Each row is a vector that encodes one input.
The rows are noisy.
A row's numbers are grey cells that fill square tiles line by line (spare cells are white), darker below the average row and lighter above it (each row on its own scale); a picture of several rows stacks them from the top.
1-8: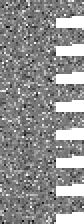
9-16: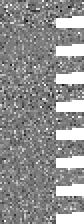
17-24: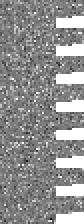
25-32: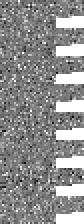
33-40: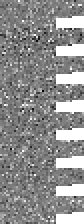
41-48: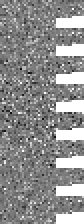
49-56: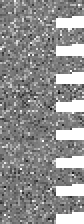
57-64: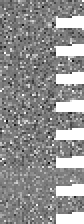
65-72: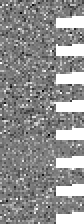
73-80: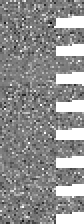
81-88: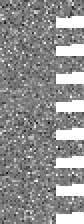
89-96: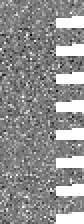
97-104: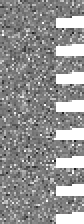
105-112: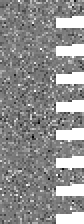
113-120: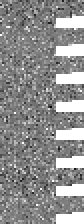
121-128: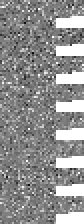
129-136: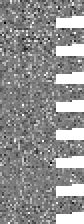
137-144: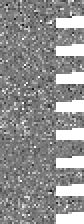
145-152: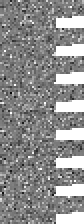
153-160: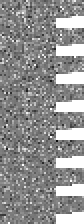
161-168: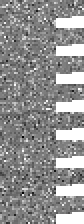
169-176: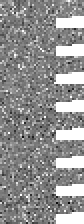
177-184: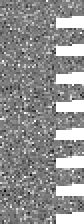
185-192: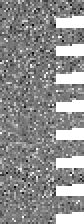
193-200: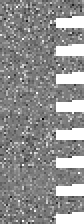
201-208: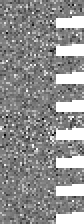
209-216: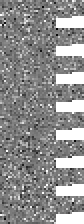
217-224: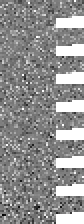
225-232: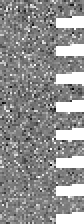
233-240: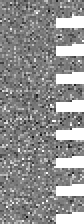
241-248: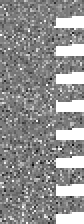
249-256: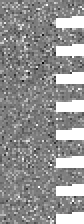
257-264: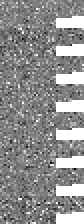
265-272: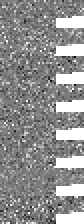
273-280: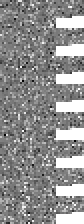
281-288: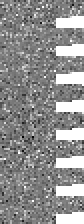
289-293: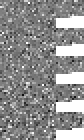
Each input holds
a point on an 11-point circle and one of 12 labels, together with either a point on a 4-point line, or a point on a 5-point line.
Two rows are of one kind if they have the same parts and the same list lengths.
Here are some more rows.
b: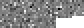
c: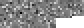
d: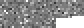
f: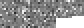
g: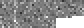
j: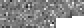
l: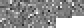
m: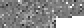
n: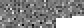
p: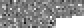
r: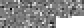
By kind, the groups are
b, f, g, j, l, p, r
c, d, m, n

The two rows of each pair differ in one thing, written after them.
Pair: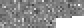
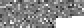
the place on the 11-point circle
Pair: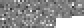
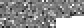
the place on the 11-point circle
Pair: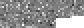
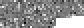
the place on the 11-point circle
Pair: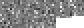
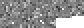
the place on the 4-point line
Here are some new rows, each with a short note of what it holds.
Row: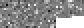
a point on an 11-point circle, one of 12 labels and a point on a 4-point line
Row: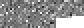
a point on an 11-point circle, one of 12 labels and a point on a 4-point line
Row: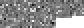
a point on an 11-point circle, one of 12 labels and a point on a 4-point line
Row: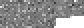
a point on an 11-point circle, one of 12 labels and a point on a 4-point line
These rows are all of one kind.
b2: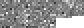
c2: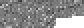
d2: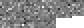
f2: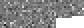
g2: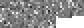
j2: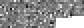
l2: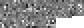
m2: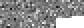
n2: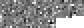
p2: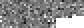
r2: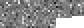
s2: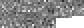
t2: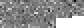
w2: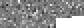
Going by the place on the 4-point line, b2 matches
f2, m2, r2 and w2.
